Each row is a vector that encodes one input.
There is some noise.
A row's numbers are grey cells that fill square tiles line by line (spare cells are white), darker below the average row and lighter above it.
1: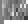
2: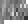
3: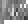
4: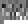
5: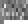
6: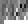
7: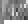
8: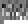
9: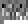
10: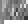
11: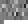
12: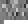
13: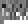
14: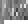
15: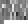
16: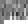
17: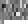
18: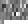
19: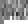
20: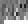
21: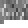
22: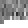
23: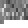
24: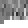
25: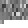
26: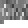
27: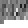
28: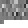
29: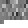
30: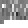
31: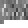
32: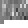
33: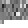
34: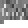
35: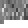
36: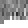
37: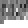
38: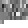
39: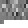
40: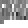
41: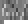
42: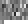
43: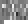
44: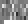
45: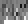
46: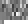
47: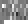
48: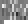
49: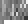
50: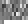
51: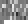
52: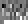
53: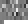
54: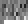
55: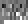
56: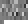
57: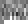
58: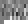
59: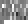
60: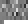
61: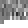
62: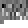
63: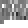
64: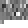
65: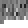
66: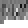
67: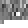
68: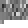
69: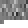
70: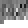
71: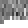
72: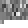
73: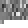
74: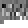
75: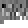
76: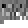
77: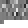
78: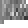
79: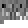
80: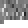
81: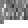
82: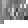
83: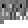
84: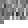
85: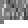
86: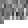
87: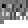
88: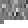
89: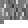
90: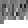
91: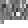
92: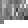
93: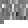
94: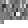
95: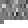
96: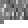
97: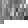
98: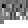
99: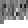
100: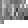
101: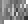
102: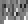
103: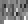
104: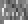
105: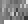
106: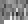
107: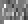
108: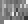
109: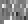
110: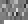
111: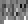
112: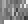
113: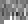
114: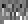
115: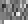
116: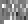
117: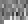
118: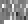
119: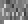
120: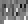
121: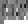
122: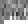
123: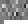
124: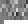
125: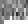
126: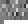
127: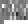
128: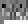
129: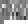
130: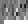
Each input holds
three true/false values.
